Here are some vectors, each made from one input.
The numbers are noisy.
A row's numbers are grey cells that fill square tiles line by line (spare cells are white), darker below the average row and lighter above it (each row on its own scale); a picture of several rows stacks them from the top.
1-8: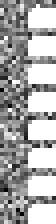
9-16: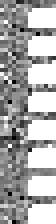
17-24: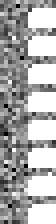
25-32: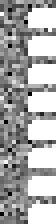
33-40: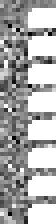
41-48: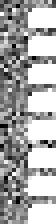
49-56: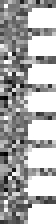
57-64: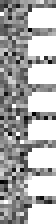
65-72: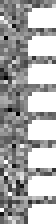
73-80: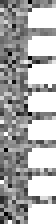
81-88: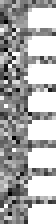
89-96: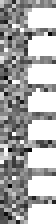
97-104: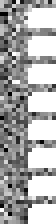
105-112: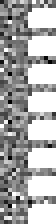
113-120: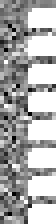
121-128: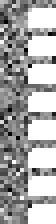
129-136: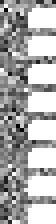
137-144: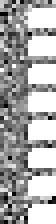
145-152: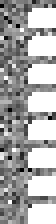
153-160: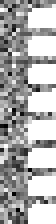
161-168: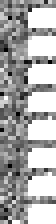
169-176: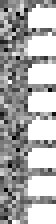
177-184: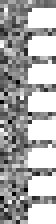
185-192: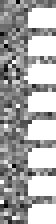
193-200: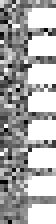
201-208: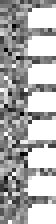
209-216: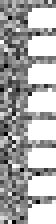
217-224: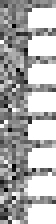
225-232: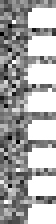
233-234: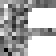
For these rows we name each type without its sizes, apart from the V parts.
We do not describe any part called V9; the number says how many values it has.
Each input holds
a label, together with either a fixed value, or two labels and two values of V9.
